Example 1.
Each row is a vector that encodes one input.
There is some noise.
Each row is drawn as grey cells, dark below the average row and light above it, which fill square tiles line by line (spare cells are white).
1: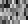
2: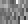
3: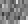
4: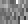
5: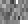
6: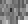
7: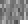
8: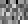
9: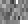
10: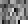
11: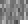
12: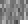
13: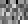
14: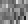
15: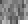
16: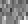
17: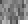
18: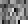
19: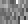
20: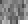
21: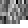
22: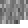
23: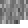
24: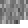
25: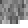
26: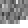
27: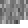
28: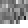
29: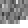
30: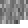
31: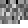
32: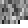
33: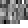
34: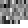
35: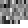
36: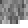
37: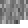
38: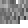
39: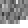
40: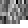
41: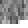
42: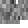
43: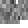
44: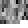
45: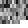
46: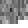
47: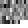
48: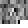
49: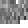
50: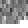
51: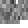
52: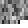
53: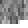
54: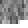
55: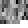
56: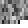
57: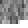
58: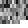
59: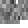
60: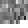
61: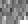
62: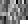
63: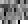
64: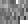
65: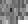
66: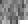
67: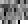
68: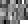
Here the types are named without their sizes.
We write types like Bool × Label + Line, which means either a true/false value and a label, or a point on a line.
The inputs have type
Bool × Bool × Bool + Tree.
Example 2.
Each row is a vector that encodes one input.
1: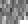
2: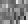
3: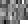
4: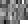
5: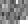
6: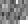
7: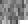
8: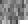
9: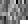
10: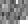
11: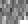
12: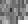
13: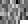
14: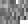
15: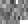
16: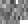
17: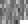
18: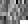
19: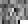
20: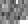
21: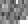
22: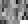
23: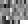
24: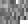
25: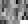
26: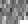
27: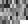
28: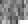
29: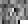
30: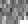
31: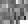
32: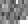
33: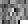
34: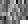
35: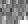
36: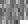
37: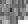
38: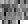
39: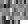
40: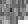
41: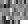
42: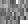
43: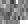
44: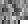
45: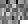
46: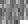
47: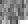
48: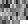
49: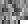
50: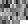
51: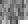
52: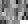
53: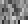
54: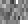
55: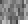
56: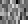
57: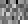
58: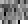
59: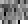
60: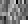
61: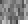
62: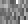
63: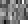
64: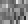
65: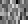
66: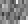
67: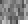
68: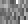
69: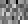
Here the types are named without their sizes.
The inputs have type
Bool × Bool × Bool + Tree.
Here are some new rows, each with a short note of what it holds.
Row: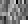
a node of a tree
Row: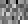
a node of a tree
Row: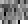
a node of a tree
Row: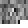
a node of a tree
